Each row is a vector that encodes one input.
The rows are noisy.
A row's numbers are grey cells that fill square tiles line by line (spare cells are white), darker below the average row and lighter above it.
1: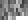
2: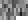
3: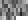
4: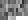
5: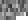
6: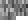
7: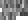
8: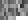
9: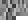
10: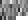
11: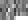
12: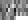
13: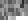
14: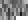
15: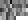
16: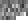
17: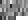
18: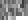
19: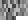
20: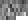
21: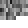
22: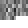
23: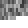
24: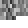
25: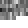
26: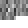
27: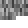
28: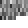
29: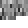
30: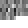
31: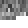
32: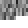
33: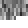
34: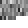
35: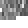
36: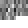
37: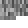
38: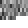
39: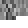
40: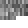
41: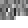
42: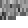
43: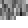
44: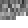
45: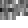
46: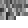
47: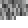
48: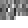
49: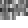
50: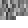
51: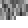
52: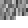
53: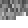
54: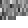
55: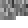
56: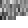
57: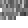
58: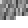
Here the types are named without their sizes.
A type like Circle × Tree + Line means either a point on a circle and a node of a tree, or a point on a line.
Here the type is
Circle.
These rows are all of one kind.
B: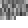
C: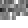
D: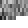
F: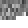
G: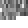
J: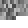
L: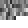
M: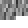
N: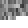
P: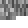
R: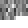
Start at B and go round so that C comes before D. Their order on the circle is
B, J, L, C, N, F, R, M, D, G, P.
